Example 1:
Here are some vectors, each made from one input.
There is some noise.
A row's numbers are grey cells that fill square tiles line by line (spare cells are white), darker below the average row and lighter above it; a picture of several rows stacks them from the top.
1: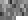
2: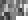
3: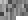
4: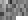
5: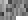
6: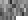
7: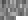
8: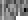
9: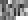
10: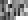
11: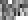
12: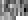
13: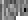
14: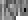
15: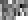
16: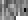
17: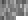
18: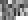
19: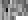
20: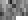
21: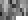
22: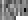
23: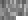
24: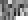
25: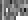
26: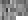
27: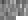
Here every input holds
a point on a 4-point line.
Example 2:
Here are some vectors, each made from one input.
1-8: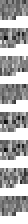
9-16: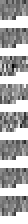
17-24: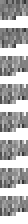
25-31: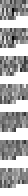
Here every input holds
one of 5 labels.
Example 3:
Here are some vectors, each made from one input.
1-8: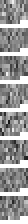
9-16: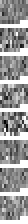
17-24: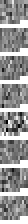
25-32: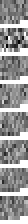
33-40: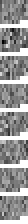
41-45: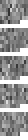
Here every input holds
either a point on an 8-point circle, or a fixed value.
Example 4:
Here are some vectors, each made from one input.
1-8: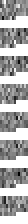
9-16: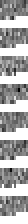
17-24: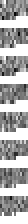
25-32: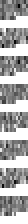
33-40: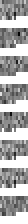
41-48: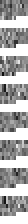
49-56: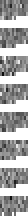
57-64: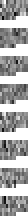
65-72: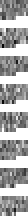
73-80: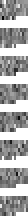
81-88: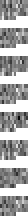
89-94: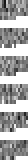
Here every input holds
a point on a 16-point line.
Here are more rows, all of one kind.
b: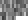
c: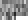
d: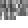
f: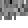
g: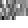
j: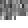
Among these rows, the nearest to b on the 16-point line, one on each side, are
c and g.
